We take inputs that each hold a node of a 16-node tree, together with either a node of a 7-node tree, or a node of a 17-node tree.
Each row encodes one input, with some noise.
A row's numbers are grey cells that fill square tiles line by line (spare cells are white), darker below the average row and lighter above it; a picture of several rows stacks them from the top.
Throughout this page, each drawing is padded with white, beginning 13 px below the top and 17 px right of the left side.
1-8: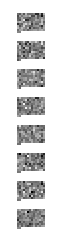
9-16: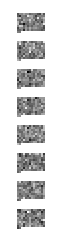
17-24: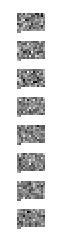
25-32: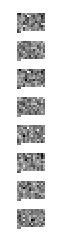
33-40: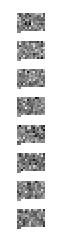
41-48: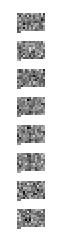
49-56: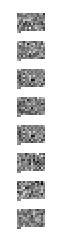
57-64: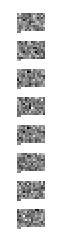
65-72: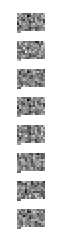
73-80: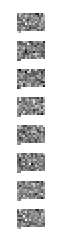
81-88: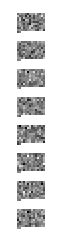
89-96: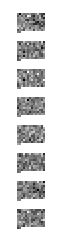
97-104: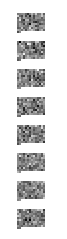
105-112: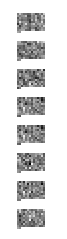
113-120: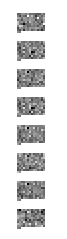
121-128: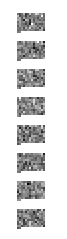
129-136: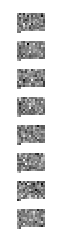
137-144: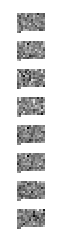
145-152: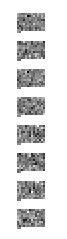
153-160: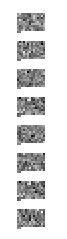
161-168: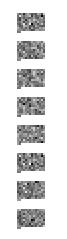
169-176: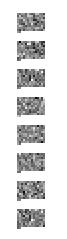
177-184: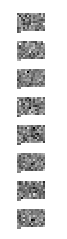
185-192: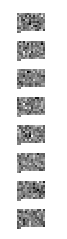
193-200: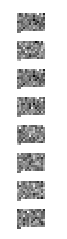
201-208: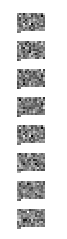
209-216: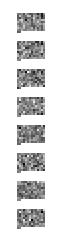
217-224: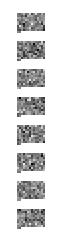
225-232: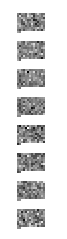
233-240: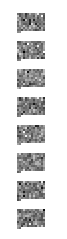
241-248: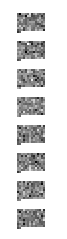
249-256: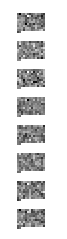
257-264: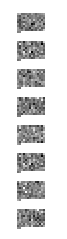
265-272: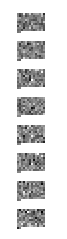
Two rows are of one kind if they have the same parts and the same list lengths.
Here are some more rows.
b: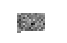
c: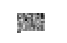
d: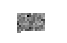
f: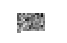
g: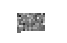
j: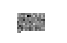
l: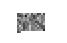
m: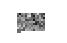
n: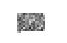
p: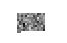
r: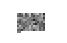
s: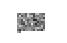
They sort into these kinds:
b, c, d, f, j, n
g, l, m, p, r, s

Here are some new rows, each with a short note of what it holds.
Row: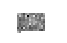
a node of a 7-node tree and a node of a 16-node tree
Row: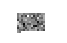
a node of a 16-node tree and a node of a 17-node tree
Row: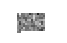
a node of a 7-node tree and a node of a 16-node tree
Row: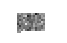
a node of a 7-node tree and a node of a 16-node tree
